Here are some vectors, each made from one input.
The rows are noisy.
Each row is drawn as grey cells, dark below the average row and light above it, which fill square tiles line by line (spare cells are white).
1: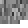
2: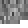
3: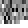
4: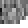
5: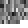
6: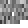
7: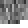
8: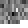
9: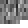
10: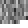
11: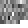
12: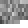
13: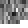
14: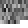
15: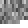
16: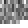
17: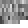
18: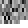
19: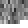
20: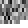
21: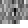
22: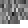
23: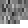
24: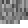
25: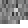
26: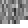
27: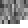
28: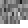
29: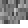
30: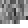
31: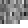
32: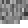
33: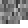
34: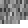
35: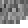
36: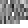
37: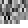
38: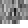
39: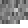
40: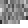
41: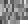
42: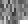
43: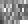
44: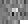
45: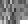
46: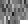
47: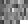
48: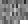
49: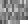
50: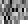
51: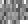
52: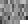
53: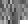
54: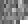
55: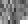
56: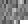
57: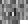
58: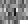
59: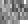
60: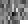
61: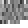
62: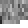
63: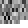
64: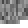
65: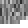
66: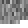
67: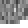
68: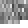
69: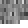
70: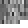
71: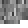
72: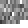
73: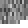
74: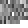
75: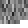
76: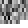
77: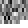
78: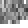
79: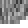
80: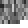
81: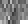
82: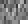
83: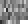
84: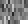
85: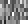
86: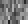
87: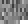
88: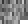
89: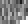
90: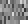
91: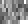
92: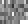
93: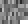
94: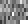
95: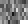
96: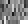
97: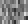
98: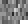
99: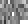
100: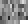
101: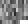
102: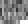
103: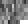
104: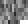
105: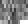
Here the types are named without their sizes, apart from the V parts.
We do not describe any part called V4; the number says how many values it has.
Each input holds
a list of items, each a true/false value and a value of V4.
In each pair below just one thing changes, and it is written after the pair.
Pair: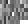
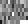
the value of V4 in item 2 of the list
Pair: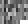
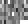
the true/false value in item 1 of the list
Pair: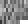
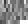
the true/false value in item 2 of the list
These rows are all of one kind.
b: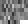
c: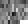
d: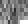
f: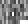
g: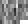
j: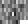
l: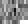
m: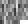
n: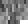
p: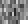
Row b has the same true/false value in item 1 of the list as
c, d and n.
